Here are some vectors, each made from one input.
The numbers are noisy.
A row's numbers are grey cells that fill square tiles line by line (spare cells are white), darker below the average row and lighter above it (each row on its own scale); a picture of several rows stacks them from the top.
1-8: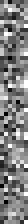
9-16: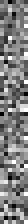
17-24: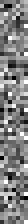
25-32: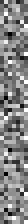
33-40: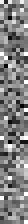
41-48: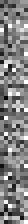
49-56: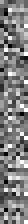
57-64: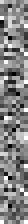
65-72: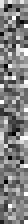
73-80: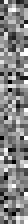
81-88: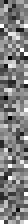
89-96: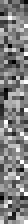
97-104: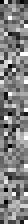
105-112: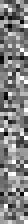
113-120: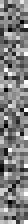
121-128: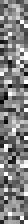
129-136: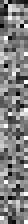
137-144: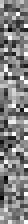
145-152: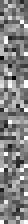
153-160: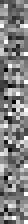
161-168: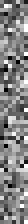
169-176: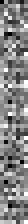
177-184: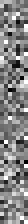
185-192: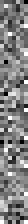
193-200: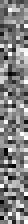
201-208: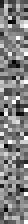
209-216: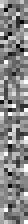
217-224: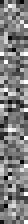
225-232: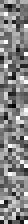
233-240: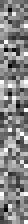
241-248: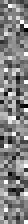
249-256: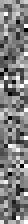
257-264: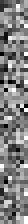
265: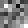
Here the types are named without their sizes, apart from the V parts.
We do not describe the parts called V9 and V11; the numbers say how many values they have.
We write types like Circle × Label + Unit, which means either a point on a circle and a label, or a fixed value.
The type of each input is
Bool × (Label × V9 + V11).
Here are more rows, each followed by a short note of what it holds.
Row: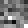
a label, a true/false value and a value of V9
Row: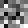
a label, a true/false value and a value of V9
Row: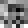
a label, a true/false value and a value of V9
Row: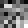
a label, a true/false value and a value of V9
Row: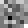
a true/false value and a value of V11
